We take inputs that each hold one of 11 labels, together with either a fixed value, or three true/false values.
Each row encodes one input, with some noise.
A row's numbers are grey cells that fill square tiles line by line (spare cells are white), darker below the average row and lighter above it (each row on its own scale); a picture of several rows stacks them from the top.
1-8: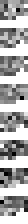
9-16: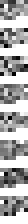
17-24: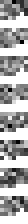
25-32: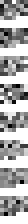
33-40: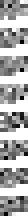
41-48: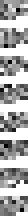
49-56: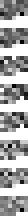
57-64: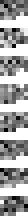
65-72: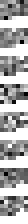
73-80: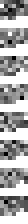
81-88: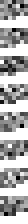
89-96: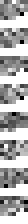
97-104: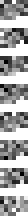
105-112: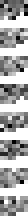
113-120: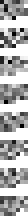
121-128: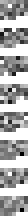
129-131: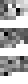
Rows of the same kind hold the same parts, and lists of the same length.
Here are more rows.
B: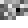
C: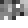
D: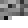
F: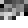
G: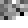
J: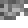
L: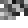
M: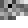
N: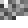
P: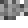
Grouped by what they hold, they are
B, C, F, J, L, M, N, P
D, G

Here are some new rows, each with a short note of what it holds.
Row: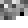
one of 11 labels
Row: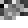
one of 11 labels
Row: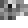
one of 11 labels and three true/false values
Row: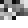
one of 11 labels and three true/false values
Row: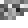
one of 11 labels and three true/false values
